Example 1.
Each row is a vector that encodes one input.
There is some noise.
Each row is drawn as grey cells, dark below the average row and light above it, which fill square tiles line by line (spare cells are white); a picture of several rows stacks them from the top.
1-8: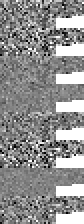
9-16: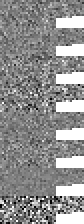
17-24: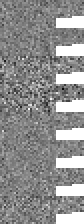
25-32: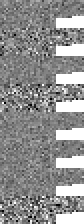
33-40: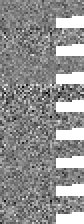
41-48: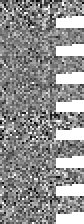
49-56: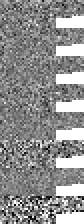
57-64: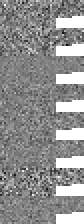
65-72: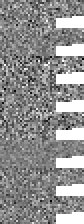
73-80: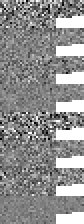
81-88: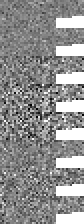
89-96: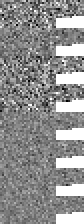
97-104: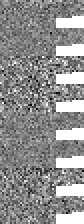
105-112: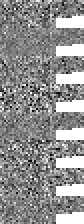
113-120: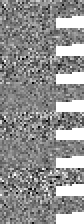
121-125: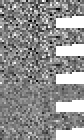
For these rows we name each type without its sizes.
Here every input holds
three true/false values, together with either a label, or a point on a line.
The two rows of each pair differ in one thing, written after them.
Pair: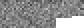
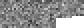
the place on the line
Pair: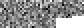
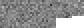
the place on the line
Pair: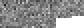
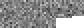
the place on the line
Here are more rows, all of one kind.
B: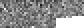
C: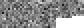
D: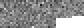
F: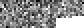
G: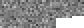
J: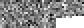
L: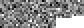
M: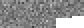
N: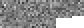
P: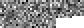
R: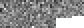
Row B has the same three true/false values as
C, D, J and R.
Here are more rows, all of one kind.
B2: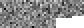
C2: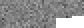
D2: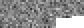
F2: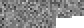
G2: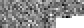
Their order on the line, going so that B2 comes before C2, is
B2, D2, G2, F2, C2.
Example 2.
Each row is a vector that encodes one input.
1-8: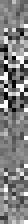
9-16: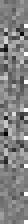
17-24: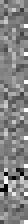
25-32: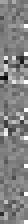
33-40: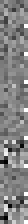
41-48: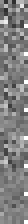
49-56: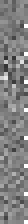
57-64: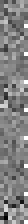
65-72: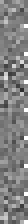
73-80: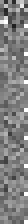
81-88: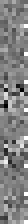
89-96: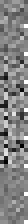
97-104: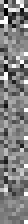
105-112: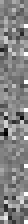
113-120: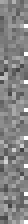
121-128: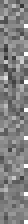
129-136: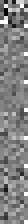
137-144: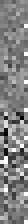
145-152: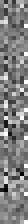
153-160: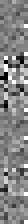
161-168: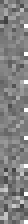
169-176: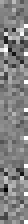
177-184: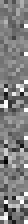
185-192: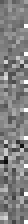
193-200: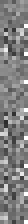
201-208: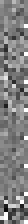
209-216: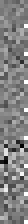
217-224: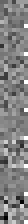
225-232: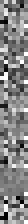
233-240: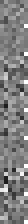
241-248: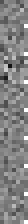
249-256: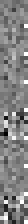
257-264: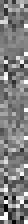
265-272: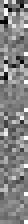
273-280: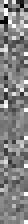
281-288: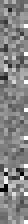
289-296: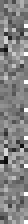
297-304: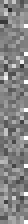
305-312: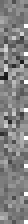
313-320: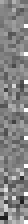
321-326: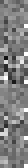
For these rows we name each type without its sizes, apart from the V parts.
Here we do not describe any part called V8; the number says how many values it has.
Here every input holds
either a point on a line and a value of V8, or four true/false values.
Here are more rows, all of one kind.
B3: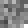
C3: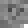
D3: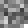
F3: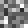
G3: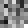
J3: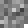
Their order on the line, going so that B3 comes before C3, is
J3, G3, D3, B3, F3, C3.
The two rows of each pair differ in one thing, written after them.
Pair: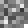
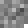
the place on the line
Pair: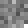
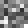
the value of V8
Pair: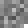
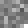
the value of V8
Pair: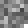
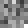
the value of V8
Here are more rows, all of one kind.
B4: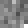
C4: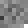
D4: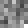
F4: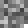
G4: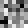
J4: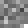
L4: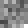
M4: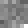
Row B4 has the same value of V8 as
D4 and F4.
